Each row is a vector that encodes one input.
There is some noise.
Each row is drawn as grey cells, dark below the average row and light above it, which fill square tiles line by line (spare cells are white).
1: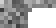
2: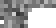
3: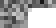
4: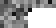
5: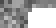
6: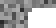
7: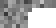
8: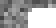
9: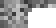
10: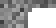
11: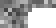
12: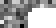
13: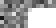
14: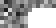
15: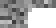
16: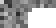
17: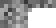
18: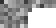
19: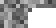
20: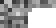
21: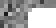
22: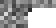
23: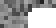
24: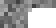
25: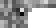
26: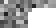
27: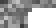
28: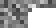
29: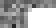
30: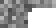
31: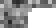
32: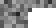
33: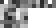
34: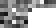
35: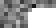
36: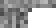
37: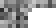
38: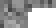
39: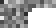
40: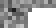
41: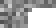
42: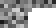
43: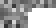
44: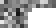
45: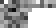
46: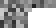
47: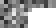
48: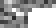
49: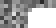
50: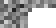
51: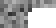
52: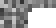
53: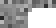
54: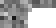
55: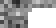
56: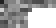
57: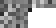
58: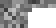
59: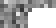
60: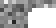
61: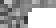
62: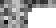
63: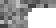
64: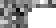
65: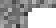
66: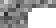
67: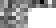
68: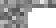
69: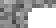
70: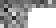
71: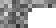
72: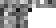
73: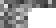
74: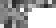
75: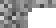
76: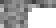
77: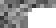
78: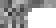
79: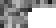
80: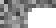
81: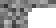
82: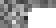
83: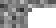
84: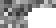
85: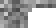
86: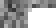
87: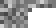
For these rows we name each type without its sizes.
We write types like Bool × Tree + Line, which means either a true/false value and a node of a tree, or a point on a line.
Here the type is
(Line + Tree) × Tree.
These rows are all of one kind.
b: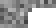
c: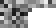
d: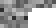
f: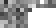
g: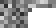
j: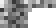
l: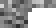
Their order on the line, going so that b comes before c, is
d, f, b, c, l, j, g.
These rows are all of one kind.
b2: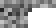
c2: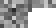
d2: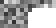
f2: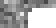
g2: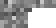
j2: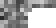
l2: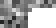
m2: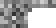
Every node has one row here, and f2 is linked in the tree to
b2, c2 and l2.
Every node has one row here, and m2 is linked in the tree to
c2 and g2.
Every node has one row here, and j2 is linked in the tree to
d2.
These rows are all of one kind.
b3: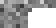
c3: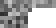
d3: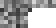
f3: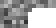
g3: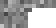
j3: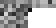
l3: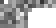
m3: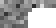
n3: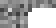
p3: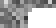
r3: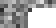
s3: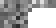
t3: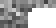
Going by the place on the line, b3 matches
m3, n3, p3 and s3.
